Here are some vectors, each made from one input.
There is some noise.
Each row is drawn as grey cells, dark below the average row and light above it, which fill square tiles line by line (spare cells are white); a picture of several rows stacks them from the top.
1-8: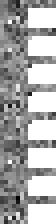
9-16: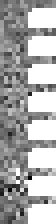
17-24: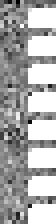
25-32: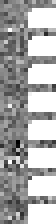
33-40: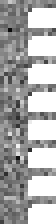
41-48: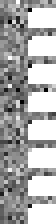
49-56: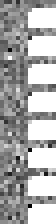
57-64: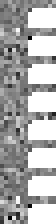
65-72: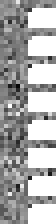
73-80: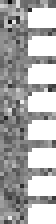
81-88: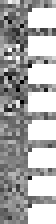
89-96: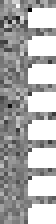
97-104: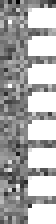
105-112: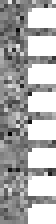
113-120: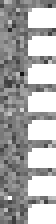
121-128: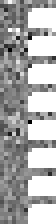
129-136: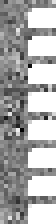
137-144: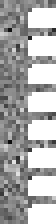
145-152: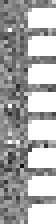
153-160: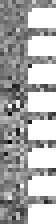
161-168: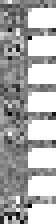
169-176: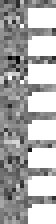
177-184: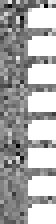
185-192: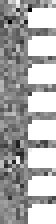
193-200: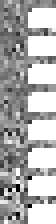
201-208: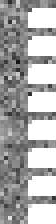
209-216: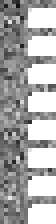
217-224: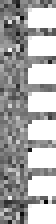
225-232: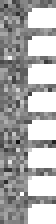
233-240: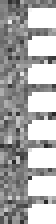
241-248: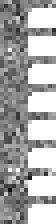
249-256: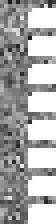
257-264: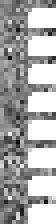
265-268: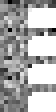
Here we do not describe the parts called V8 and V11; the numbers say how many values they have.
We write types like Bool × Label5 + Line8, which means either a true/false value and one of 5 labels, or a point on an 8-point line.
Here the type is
Bool × V8 + (Tree12 + Unit) × V11.
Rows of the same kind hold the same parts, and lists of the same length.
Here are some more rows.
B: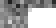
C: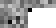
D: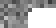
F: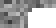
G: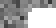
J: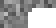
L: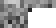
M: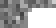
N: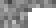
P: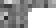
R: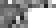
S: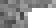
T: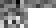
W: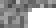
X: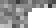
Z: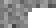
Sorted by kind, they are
B, N, W
C, D, F, G, M, R, S, T
J, L, P, X, Z

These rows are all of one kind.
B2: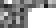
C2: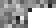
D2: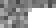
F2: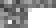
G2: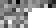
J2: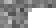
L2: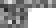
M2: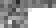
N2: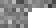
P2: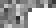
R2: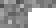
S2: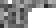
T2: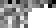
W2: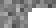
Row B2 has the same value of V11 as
J2, S2, T2 and W2.
